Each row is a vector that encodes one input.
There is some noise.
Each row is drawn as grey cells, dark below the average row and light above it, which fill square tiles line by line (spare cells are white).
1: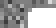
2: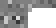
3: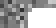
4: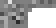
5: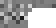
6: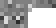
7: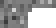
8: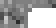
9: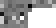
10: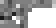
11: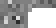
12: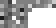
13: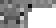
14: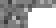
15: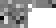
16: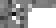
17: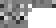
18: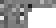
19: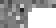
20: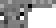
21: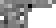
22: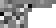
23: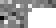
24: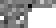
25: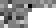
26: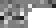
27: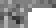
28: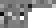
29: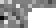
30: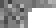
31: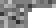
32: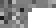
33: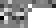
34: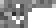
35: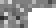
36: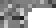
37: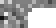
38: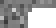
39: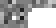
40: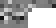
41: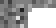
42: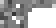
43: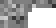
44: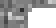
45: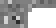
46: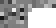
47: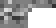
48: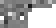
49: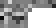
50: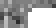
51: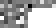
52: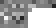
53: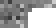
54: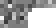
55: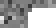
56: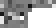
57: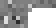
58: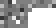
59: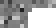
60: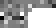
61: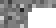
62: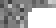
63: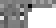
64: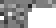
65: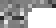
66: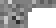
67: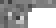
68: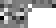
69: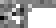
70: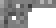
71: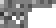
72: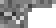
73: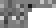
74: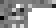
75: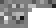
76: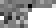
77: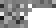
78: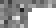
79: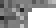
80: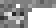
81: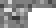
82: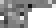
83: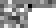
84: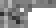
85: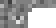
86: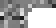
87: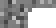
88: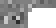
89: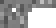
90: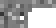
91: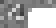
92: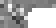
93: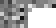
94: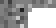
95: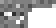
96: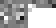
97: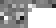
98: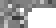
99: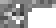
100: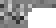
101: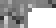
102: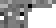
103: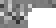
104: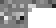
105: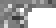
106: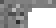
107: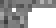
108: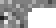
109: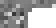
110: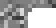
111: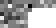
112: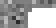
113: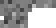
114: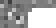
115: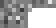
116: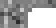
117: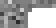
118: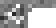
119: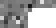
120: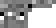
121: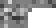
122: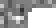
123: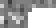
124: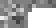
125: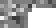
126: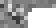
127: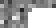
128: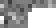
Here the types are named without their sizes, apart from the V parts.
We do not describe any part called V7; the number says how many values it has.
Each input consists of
a value of V7, together with either a point on a circle and a true/false value, or a fixed value.
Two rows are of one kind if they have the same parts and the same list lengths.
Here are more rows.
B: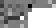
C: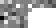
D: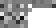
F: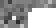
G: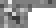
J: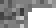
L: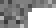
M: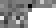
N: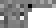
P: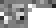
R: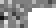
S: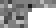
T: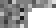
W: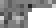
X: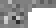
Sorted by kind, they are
B, F, J, L, M, N, S, T, W
C, D, G, P, R, X

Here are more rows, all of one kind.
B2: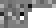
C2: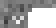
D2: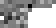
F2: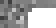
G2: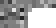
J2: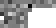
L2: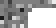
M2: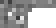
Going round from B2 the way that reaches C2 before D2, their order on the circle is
B2, C2, D2, L2, J2, G2, F2, M2.
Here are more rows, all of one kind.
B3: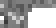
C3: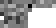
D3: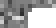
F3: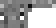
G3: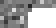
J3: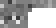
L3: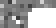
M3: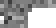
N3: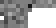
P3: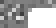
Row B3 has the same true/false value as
D3, J3 and M3.
